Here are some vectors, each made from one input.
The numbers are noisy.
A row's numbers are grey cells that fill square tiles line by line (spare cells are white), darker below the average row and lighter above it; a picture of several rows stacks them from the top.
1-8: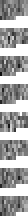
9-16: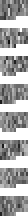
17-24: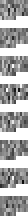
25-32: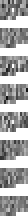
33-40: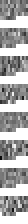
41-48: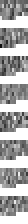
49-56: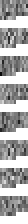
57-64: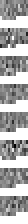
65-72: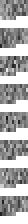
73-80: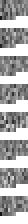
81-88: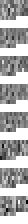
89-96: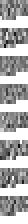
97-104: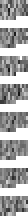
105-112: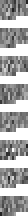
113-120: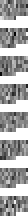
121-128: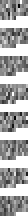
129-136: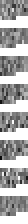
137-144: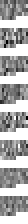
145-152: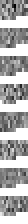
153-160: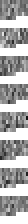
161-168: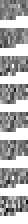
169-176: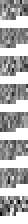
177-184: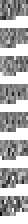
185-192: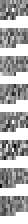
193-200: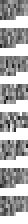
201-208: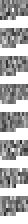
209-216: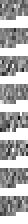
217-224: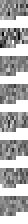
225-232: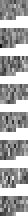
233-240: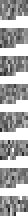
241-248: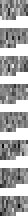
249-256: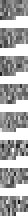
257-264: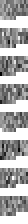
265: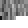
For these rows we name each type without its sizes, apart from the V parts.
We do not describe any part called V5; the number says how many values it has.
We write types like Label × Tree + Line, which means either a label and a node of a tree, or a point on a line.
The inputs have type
Bool × (Circle + List(V5)).
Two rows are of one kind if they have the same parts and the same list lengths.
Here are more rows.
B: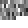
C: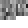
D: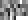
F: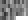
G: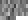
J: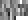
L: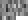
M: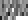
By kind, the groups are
B, D, J
C
F, G, L
M

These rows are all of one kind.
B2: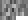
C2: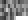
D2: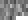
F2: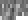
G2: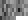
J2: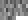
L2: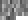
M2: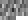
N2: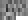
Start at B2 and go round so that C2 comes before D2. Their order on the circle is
B2, M2, F2, C2, D2, J2, N2, G2, L2.
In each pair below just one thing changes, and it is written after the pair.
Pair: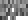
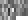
the true/false value
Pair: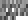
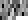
the value of V5 in item 1 of the list
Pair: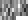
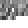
the true/false value
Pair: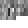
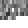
the true/false value
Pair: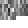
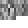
the value of V5 in item 2 of the list
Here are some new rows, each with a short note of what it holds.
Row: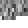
a true/false value, together with a list of two items
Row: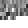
a true/false value, together with a list of two items
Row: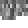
a point on a circle and a true/false value
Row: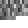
a point on a circle and a true/false value
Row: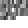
a true/false value, together with a list of two items
